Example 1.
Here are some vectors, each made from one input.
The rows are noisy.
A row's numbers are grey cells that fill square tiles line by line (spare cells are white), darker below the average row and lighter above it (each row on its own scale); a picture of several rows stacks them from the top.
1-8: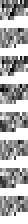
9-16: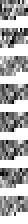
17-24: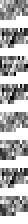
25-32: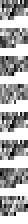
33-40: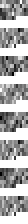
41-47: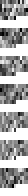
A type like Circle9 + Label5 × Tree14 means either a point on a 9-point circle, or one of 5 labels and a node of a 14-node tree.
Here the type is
Bool × Bool × Bool.
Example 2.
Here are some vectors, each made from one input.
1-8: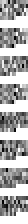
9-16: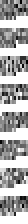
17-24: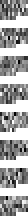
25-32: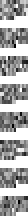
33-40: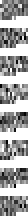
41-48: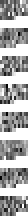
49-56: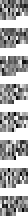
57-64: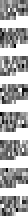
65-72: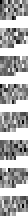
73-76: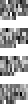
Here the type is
Label7.
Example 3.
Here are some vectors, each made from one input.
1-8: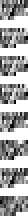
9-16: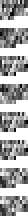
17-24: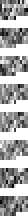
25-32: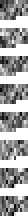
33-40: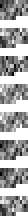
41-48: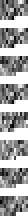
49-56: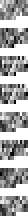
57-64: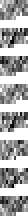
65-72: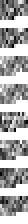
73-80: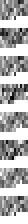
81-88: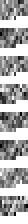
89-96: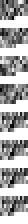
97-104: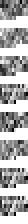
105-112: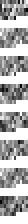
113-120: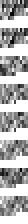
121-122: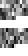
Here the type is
Bool × Bool × Bool.
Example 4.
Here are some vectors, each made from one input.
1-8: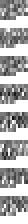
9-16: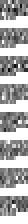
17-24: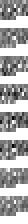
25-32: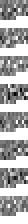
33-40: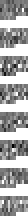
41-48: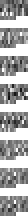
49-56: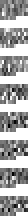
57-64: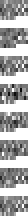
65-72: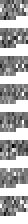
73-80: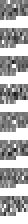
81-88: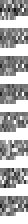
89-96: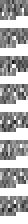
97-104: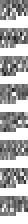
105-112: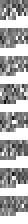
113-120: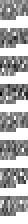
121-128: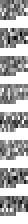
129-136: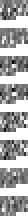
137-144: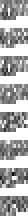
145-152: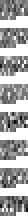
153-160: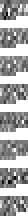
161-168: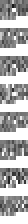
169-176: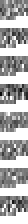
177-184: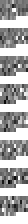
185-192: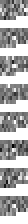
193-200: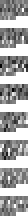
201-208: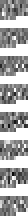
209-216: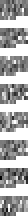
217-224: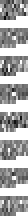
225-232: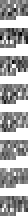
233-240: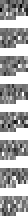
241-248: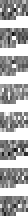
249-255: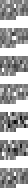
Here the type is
Circle15.
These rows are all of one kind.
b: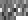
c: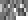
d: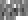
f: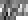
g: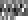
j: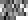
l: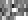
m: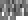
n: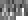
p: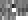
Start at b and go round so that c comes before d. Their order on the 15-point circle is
b, f, j, c, p, l, n, m, g, d.
